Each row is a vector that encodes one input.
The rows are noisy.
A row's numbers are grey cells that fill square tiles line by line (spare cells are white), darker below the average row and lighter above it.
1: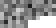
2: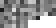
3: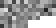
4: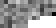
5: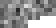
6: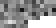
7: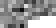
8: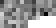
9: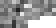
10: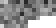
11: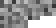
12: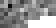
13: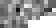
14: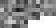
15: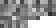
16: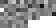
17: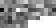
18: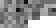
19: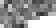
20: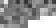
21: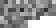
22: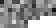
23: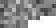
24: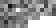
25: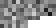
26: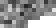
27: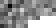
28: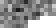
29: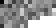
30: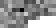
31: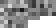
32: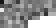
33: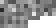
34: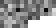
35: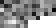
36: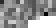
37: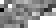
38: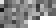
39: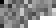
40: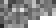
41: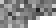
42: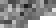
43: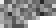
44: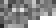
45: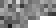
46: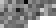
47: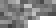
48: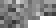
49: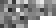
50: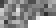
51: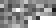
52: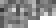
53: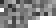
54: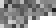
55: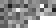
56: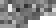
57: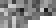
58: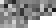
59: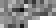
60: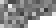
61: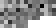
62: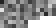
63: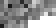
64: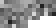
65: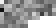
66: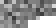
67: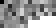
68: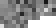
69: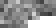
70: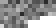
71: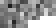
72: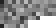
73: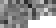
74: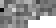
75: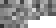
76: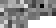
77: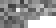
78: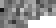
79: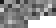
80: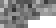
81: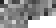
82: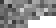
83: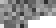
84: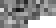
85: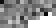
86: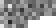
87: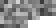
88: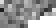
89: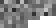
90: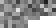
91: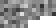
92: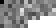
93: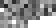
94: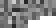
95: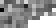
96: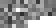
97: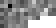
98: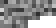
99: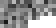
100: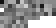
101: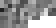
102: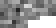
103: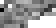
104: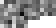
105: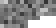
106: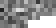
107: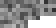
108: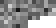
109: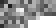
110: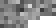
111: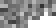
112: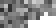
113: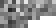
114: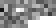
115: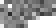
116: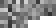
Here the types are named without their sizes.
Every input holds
three labels and four true/false values.
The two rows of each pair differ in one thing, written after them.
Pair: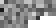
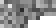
one of the four true/false values
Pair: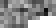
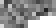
one of the four true/false values
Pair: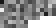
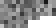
one of the four true/false values
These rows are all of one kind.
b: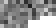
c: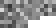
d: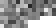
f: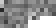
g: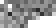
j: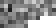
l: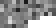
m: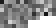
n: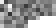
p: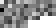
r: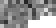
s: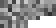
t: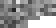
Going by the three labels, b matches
f, l, m and r.
